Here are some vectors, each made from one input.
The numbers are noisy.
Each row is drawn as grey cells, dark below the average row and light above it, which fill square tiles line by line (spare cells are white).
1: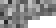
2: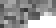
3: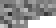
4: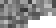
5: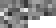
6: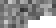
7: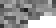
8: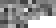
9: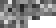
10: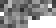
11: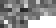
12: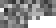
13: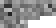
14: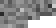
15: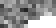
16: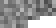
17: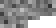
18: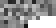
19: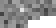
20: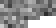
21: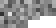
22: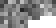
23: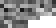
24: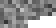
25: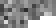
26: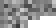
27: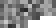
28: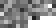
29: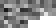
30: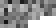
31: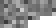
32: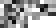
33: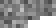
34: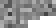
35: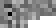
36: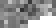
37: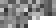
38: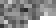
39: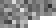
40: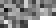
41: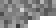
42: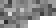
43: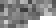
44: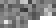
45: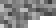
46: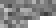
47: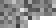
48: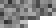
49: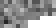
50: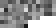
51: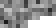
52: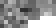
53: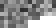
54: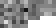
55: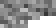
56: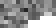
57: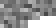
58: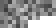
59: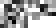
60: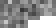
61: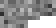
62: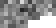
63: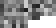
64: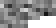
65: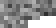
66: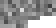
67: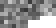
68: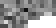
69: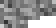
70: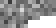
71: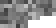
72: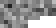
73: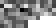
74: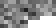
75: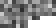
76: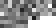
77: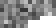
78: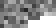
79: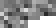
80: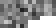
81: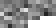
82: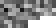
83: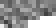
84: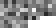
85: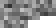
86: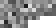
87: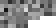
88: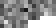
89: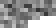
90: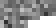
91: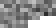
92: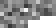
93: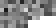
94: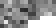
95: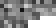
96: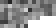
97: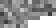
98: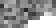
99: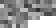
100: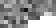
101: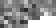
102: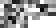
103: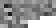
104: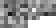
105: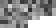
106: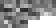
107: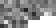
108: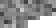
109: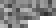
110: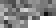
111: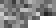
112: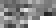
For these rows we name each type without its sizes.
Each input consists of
a list of points on a line.
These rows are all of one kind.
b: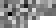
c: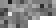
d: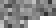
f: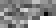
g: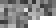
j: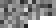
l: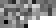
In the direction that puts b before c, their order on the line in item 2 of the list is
b, j, f, d, g, c, l.
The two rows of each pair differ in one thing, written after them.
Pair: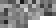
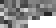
the place on the line in item 1 of the list
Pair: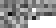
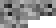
the place on the line in item 1 of the list
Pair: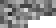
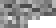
the place on the line in item 2 of the list
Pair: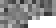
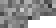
the place on the line in item 1 of the list
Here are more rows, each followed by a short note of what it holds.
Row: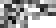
the empty list
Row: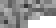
a list of two items
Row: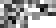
the empty list
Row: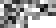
the empty list
